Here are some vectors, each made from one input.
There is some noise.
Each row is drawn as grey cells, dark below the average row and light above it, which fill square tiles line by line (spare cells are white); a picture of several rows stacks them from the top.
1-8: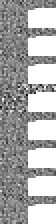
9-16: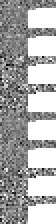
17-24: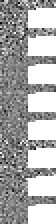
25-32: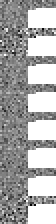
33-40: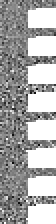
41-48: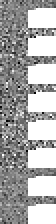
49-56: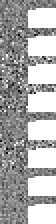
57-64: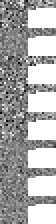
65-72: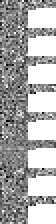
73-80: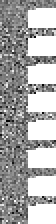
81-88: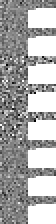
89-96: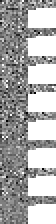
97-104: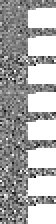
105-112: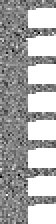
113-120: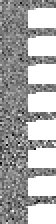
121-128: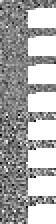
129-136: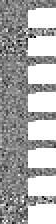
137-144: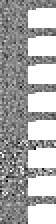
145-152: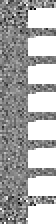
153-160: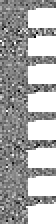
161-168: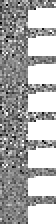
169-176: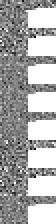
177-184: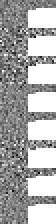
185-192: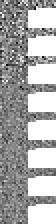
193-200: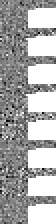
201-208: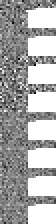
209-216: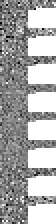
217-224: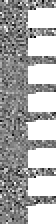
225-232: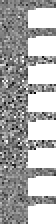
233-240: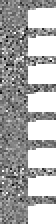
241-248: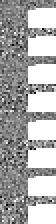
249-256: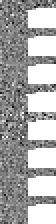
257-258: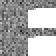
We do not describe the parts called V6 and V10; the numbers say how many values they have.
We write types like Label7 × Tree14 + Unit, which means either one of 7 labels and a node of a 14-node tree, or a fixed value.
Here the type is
Bool × Bool × Bool × Bool + Line5 × V6 + Line8 + V10.
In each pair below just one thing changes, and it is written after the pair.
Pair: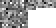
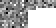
the place on the 5-point line
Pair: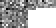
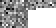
the value of V6
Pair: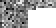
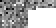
the place on the 5-point line
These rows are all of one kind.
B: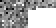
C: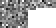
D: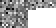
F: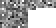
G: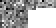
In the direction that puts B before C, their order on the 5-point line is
B, G, F, D, C.
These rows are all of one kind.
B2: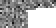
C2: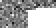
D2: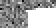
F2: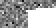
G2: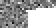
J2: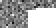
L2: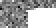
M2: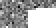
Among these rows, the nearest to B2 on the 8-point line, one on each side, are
C2 and D2.
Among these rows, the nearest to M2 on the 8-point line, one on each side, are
J2 and L2.
